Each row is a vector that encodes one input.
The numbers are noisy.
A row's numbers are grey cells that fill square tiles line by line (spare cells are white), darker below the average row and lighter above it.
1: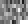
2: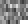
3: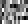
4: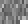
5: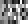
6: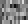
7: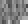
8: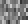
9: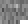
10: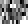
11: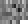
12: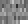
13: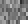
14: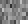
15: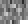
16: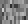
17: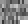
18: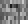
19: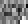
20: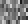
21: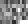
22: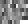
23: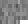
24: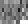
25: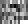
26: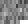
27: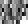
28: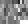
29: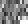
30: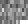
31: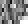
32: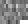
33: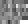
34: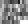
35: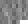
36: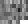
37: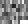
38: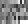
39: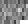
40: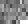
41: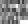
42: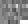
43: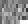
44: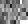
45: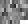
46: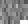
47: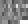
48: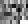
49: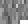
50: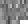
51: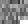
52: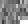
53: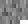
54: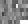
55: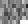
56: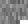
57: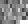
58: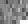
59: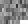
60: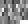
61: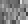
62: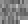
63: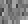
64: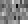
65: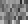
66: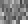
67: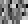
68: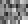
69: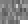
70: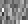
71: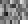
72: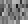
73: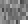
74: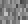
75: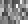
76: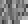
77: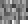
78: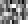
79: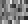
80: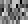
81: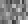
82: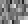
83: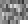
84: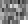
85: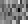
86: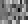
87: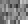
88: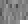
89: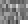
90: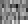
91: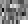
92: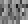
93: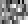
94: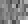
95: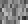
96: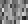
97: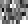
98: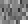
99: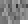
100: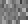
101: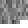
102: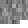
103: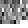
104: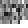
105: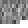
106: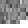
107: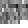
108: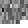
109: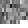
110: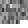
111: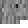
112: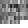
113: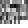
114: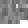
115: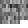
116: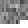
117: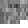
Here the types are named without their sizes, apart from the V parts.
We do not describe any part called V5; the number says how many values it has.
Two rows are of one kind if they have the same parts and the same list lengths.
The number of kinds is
2.
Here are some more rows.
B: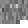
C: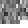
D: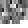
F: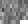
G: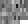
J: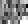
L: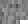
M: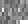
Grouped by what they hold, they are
B, C, L
D, F, G, J, M

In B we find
a point on a line and a true/false value.
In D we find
a true/false value and a value of V5.
